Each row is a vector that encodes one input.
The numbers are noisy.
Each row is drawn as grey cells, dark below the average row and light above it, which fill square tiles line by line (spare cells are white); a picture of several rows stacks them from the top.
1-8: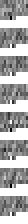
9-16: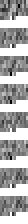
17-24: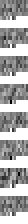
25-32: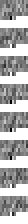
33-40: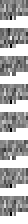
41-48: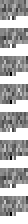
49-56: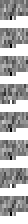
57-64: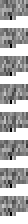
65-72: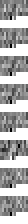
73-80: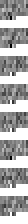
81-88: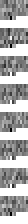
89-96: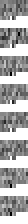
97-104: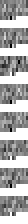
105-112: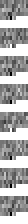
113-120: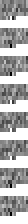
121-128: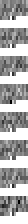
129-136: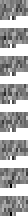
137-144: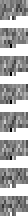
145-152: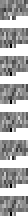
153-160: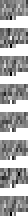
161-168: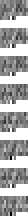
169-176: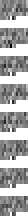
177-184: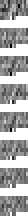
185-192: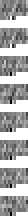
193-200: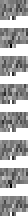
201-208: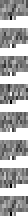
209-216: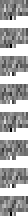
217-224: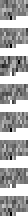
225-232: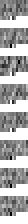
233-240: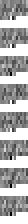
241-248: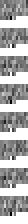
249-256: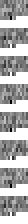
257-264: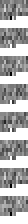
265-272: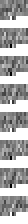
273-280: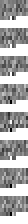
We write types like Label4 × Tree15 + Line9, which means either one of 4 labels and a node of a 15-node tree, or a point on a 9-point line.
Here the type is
Bool × (Circle15 + Unit).
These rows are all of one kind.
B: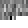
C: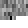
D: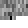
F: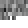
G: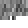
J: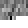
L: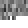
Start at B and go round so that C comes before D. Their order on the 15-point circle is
B, J, G, C, D, L, F.
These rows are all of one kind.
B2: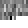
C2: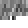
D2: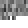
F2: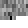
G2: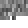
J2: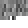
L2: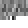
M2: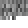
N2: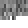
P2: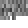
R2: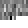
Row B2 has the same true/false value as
F2 and R2.
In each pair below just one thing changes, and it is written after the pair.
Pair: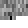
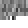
the true/false value
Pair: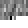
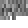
the true/false value
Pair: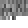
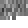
the place on the 15-point circle
